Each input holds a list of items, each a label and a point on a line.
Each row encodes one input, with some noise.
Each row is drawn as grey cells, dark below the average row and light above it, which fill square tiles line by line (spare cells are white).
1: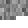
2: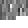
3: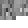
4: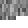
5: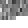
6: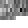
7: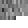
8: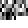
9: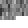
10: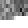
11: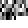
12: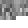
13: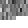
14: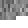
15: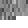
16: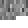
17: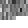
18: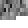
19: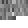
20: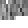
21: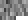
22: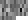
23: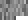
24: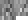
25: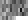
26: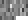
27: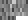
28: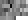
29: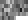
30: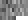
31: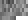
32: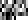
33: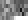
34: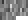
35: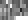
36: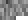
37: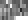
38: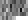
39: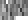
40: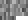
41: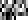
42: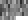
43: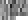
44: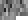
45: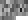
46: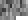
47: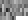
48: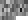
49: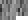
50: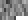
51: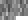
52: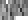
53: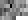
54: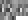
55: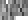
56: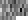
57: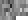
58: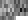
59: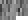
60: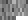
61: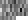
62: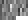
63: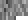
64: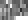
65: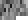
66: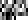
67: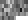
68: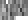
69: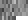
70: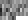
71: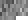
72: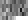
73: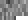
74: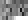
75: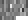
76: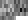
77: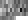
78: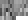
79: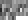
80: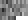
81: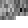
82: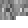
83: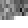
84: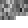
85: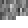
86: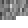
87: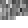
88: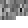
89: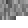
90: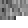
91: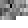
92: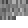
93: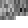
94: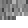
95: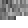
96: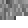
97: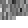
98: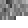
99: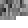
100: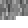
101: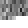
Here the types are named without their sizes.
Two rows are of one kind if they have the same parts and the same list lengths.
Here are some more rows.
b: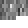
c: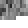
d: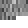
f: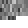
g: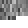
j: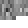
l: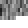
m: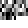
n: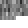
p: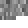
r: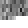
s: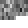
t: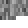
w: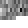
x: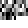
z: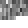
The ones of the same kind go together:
b, c, d, f, g, j, l, n, p, t
m, x
r, s, w, z

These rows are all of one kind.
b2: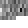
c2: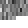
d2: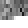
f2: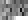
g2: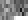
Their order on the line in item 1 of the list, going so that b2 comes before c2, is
g2, d2, f2, b2, c2.
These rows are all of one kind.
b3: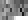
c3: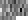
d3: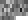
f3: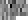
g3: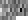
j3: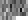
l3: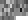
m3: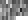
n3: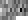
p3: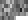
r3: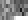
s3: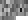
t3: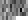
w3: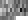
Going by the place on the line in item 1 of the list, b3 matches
d3, l3 and w3.
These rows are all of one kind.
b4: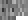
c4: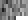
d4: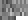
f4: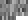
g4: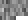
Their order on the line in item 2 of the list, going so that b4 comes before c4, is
d4, g4, b4, c4, f4.
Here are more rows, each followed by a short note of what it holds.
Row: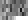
a list of one item
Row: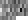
a list of one item
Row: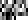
the empty list
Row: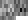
a list of one item
